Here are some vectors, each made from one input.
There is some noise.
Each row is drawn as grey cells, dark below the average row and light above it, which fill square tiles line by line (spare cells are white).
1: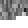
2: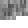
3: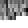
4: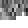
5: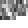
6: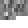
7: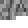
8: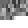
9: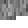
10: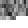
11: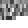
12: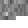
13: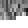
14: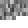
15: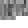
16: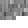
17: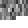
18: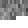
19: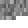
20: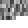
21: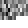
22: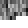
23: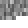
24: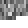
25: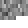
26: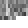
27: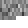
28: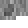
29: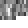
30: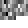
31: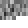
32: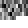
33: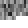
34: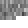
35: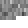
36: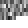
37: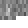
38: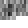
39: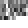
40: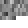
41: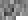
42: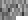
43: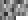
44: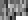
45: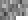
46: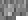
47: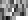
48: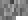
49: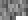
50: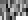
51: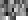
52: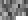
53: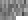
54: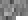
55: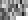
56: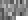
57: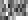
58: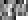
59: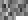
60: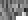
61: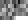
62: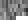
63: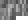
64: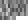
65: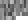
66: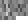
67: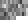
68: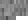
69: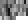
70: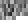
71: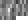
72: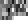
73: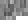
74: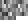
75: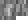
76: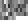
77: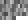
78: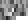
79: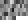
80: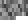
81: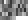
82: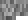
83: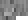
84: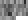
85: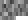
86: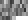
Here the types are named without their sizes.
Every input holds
a list of points on a line.
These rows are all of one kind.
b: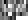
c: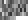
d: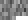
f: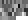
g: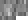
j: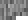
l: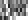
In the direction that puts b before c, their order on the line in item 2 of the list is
f, g, l, d, j, b, c.
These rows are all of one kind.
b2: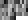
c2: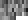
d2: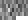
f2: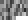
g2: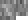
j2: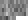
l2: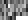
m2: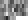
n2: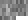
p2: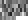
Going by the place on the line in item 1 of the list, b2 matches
l2 and m2.
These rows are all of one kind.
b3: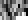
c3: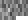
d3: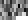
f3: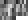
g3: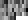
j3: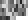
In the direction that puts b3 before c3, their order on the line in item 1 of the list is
d3, j3, g3, b3, c3, f3.
